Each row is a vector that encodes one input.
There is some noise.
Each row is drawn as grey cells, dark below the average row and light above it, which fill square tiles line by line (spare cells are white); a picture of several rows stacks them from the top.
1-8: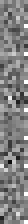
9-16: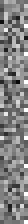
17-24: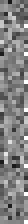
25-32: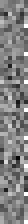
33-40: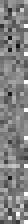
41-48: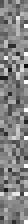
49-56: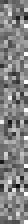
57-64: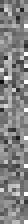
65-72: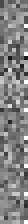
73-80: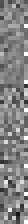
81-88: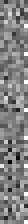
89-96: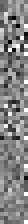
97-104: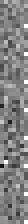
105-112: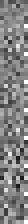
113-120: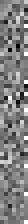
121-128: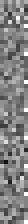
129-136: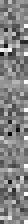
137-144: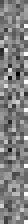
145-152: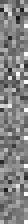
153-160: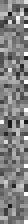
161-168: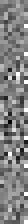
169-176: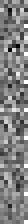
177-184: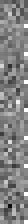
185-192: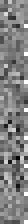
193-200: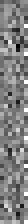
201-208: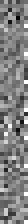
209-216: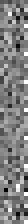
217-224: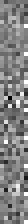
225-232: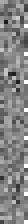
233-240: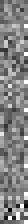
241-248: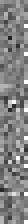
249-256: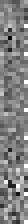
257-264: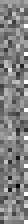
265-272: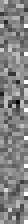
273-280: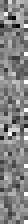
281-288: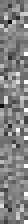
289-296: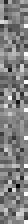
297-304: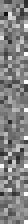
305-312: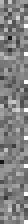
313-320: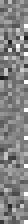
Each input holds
either four true/false values, or a list of up to two points on a 6-point line.
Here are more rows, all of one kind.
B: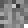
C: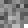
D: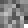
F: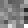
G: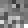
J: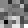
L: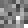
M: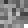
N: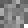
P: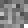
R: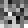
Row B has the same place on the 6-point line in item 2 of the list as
D, G, L and R.
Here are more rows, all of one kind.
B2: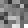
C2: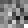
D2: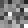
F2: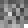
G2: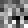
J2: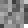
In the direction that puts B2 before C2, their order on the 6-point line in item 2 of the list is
D2, B2, C2, G2, J2, F2.
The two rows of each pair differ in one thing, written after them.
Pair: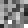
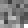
the place on the 6-point line in item 2 of the list
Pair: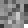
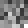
the place on the 6-point line in item 2 of the list
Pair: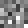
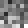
the place on the 6-point line in item 1 of the list
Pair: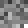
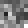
the place on the 6-point line in item 1 of the list
